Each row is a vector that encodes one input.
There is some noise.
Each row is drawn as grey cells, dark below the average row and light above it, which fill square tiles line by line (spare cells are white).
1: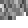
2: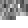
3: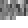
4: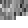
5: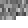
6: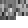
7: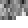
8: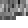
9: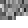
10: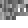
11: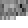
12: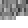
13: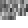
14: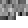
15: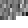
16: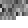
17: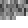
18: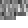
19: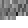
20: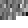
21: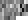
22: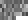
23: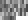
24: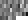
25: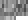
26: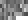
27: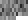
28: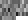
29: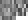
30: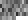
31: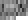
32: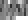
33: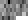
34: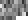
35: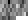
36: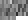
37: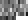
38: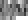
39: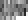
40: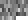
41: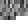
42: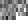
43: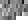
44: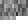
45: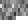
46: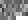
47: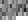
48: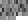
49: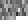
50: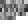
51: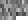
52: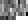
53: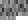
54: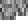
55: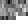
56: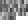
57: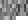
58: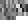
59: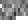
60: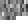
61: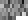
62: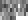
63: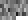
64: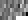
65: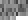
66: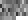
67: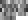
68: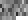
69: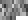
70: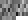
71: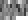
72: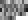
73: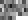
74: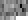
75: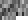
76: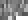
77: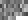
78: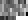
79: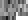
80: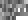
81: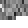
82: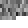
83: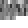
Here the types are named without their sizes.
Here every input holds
a point on a line and a node of a tree, together with either a fixed value, or a node of a tree.
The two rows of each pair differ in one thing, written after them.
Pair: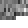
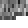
the node of one of the two trees
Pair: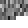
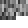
the place on the line
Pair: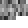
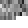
the place on the line
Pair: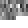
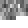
the place on the line
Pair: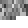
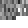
the place on the line
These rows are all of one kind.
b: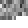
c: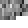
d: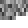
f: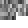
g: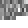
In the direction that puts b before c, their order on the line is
d, b, c, g, f.
